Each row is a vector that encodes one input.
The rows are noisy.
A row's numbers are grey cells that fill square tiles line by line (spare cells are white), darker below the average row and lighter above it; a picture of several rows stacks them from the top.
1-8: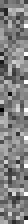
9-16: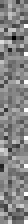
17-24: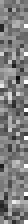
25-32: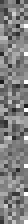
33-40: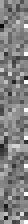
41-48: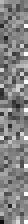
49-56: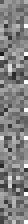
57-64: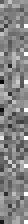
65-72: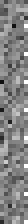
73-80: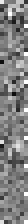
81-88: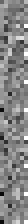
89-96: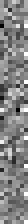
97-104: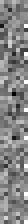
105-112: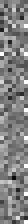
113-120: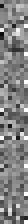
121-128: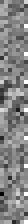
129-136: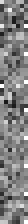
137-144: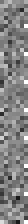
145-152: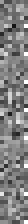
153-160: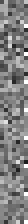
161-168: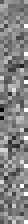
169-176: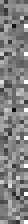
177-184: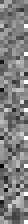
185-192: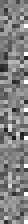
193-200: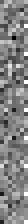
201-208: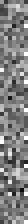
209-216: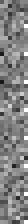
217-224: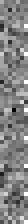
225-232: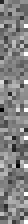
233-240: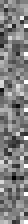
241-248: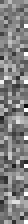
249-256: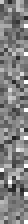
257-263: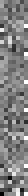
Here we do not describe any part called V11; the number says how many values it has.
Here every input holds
either a point on a 6-point line, or a true/false value and a value of V11, or a list of up to two points on a 5-point line.
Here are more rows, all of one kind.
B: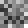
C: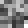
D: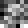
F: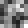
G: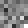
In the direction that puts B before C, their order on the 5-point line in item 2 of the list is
B, G, C, F, D.
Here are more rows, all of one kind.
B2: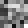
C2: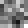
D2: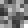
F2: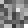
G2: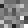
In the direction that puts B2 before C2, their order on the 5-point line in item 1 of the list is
G2, B2, F2, D2, C2.
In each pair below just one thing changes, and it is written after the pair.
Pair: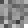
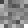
the value of V11
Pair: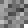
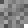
the value of V11
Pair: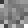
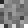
the value of V11
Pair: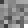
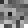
the true/false value
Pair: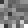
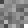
the value of V11
